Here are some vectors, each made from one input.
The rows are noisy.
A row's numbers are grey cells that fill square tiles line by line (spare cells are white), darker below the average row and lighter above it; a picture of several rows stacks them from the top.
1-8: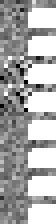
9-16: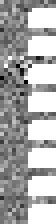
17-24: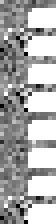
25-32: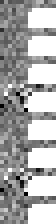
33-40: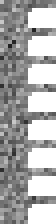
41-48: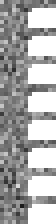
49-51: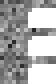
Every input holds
a list of up to two points on a 4-point line.
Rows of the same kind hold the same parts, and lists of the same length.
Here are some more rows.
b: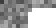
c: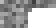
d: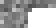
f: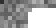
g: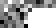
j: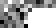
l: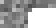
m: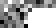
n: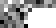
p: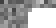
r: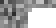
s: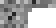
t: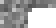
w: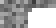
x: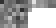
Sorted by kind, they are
b, f, p, r, x
c, d, l, s, t, w
g, j, m, n

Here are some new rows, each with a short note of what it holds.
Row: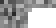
a list of two items
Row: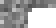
a list of one item
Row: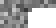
a list of one item
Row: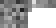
a list of two items
